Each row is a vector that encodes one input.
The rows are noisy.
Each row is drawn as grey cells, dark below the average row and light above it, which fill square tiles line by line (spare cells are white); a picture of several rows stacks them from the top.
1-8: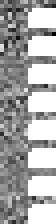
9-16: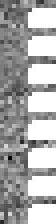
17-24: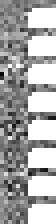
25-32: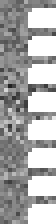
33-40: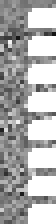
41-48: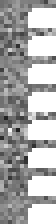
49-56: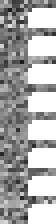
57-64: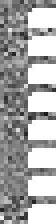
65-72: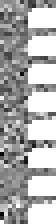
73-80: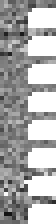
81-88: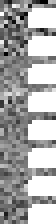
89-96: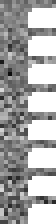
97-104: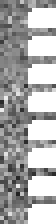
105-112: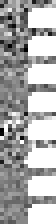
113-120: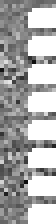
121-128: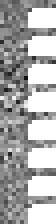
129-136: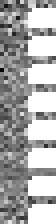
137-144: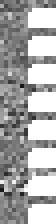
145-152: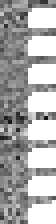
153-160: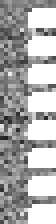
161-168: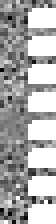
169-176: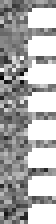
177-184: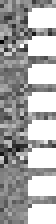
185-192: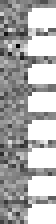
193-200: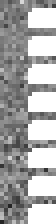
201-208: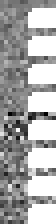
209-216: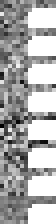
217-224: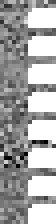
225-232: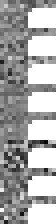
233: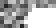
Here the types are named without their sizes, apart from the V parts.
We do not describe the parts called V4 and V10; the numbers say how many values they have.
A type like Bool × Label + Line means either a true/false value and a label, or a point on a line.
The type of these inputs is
Tree × (Tree + Unit) × V10 + V4.
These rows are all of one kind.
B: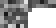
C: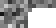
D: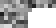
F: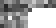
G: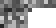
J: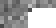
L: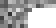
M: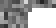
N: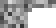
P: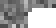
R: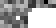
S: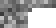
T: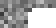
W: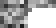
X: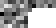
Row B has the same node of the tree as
L, N, T and X.
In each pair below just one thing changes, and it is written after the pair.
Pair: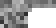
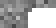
the node of the tree
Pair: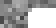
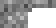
the value of V10
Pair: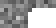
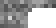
the node of the tree
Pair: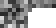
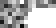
the value of V10
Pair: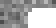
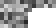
the value of V10
